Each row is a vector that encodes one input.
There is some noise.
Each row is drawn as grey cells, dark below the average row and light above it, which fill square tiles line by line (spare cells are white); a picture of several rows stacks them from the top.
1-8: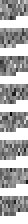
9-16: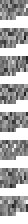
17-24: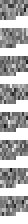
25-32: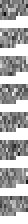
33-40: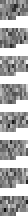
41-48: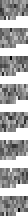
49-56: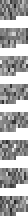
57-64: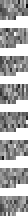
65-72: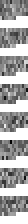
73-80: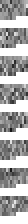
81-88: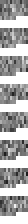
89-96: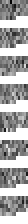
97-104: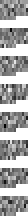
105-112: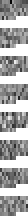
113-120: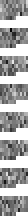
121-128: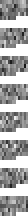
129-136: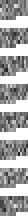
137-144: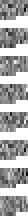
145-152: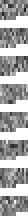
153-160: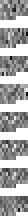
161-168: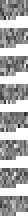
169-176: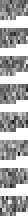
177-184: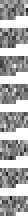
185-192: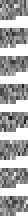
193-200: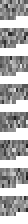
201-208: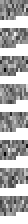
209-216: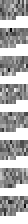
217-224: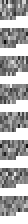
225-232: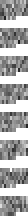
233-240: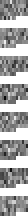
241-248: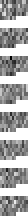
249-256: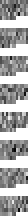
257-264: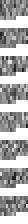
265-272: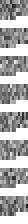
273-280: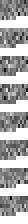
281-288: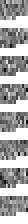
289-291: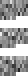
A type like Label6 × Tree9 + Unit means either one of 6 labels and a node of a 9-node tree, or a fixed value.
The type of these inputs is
List3(Circle6).
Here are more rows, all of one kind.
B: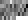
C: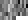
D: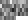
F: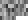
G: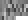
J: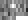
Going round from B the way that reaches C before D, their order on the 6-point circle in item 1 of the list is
B, C, J, G, F, D.
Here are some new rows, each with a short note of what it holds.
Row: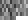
a list of two items
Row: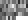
a list of three items
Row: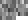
a list of two items
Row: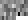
a list of three items
